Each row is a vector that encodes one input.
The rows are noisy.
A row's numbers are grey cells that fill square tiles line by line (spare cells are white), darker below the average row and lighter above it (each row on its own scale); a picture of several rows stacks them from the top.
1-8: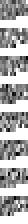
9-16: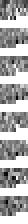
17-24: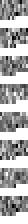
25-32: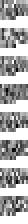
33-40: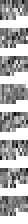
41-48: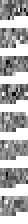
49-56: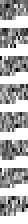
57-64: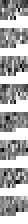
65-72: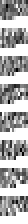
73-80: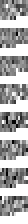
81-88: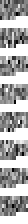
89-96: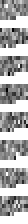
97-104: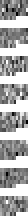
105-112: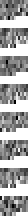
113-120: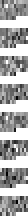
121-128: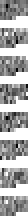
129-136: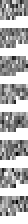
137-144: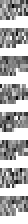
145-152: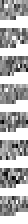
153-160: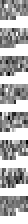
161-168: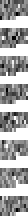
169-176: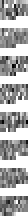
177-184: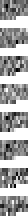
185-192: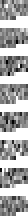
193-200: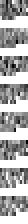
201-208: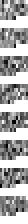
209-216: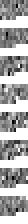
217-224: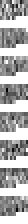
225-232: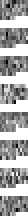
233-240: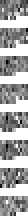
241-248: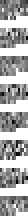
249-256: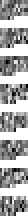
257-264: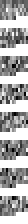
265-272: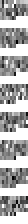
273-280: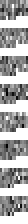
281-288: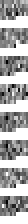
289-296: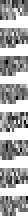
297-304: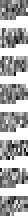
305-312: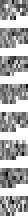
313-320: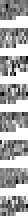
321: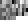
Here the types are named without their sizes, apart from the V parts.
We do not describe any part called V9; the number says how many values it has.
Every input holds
a point on a line, together with either four true/false values, or a value of V9.
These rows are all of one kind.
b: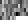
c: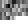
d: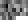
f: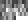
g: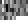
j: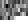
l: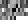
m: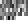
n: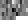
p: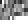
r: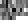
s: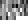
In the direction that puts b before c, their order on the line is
f, s, l, m, r, n, b, d, j, p, g, c.
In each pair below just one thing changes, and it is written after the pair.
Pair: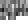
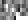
the place on the line
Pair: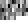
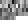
the value of V9
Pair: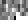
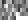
the value of V9
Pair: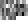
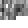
the value of V9
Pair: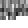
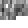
the place on the line
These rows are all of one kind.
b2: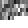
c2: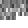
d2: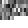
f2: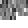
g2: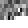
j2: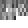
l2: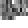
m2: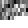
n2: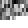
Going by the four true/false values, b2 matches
c2, g2 and m2.
